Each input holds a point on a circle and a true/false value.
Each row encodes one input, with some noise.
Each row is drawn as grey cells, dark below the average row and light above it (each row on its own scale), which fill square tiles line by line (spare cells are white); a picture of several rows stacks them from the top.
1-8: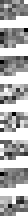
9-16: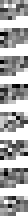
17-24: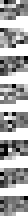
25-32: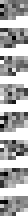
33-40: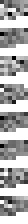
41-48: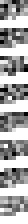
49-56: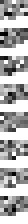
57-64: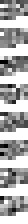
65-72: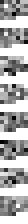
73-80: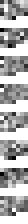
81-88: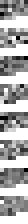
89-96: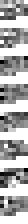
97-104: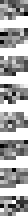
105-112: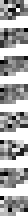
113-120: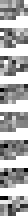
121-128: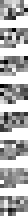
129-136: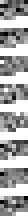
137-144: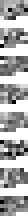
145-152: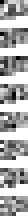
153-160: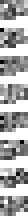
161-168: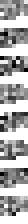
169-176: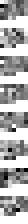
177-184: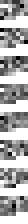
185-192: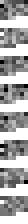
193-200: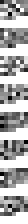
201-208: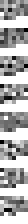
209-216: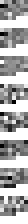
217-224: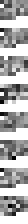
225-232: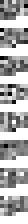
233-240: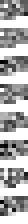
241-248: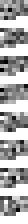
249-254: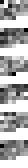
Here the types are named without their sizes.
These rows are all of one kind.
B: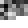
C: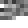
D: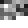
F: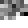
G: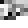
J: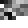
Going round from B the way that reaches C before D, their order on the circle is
B, C, G, D, F, J.
